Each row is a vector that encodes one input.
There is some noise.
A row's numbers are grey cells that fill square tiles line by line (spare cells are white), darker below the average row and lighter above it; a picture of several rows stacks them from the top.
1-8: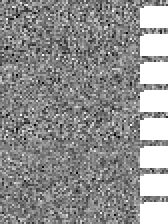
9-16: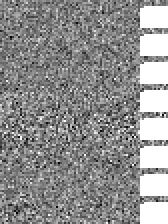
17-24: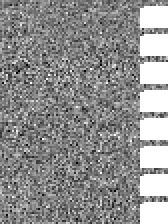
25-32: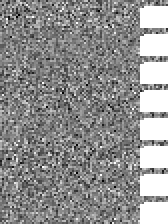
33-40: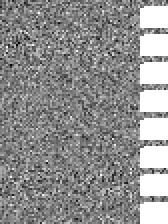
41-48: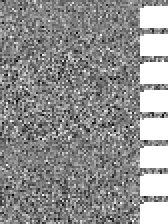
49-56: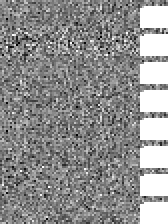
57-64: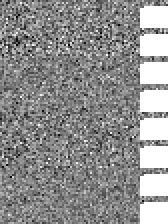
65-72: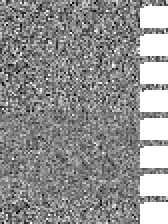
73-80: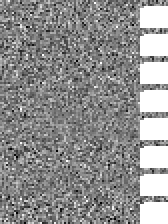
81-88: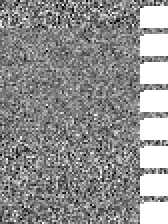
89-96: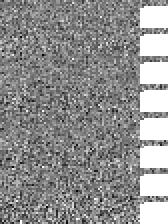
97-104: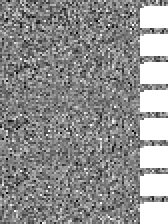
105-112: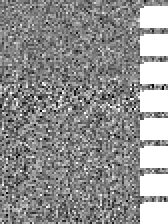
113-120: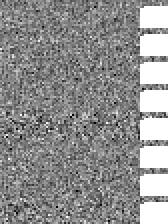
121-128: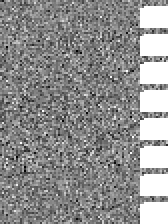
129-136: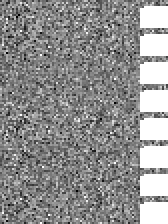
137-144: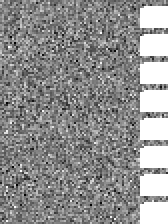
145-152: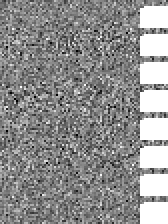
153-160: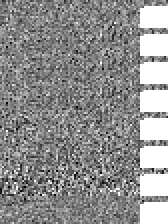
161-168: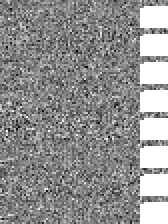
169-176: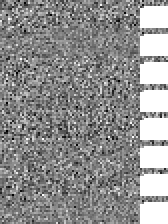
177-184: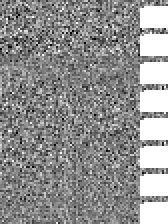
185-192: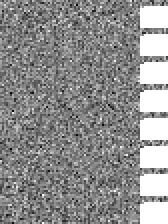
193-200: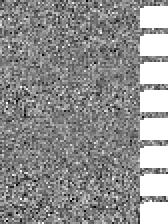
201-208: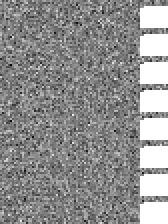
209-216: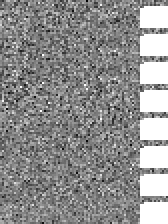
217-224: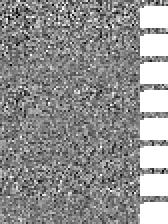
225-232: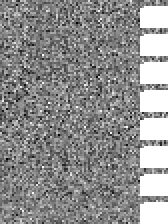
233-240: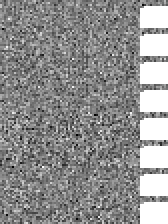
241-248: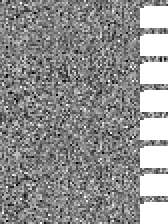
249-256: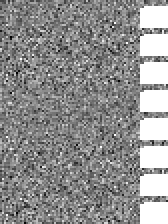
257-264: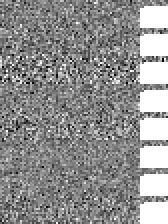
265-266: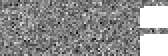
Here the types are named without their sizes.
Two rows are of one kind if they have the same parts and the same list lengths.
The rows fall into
6 kinds.
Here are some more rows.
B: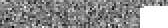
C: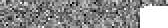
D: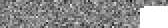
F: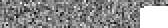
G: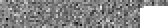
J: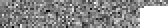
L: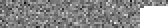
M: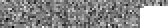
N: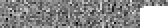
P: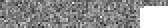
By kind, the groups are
B, M
C
D, J, L
F
G, N
P

